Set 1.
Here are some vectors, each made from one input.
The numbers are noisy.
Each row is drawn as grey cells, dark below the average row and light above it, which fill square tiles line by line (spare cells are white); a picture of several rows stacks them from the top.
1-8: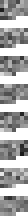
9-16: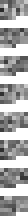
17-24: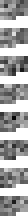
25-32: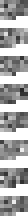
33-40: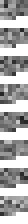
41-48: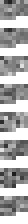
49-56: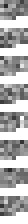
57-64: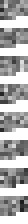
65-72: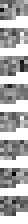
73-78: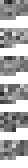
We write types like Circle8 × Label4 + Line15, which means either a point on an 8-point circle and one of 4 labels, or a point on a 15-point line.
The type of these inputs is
Bool × Bool × Bool × Bool.
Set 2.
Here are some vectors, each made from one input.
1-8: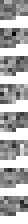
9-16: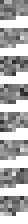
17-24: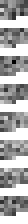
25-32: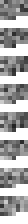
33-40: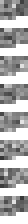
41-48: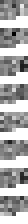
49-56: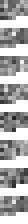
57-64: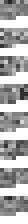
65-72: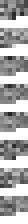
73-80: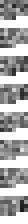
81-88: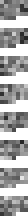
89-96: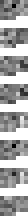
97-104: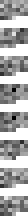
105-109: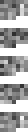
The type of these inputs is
Bool × Bool × Bool × Bool.
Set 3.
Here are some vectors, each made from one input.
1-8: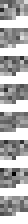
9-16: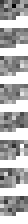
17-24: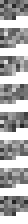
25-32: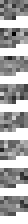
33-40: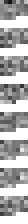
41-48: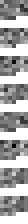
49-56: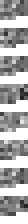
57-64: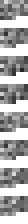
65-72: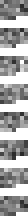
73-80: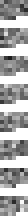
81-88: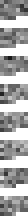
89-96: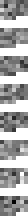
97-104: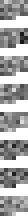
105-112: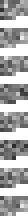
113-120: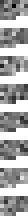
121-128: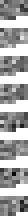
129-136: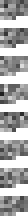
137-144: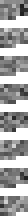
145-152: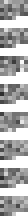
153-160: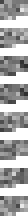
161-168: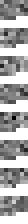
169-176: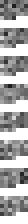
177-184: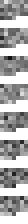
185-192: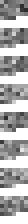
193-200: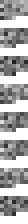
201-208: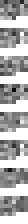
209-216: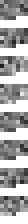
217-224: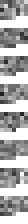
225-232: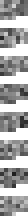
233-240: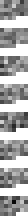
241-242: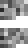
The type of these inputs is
Bool × Bool × Bool × Bool.
